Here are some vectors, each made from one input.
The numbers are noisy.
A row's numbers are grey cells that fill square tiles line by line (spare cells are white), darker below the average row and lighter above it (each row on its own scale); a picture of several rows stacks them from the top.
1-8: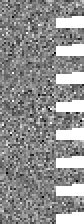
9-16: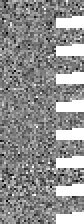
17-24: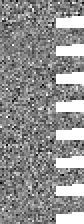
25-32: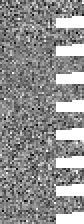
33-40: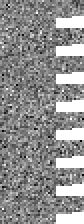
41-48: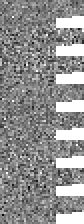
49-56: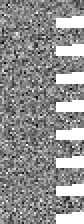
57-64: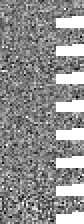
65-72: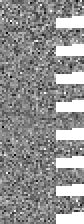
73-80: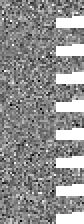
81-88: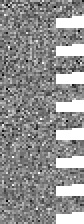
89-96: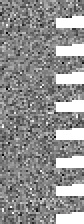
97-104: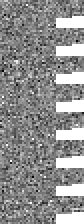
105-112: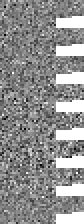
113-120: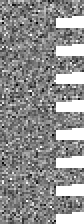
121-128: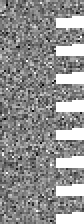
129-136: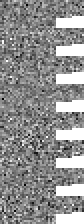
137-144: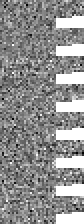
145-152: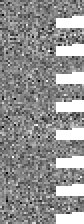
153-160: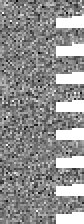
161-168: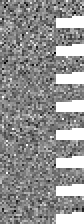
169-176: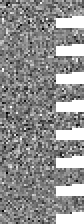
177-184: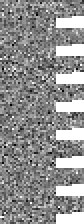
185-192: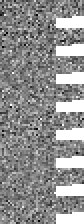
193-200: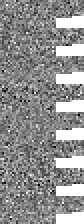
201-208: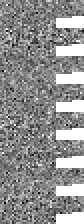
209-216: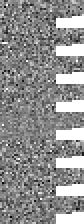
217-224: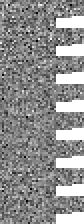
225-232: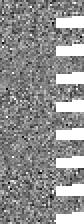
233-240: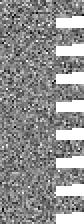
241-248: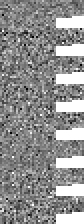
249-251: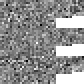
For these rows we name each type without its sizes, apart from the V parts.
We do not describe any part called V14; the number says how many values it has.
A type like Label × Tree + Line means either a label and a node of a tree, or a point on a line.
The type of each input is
Line × (Line + V14).
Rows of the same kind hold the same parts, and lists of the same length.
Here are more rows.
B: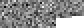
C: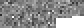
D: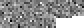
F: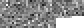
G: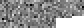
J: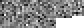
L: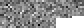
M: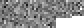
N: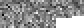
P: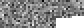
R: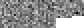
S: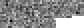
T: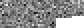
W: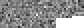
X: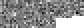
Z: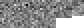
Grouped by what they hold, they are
B, F, P, T
C, D, G, J, L, M, N, R, S, W, X, Z

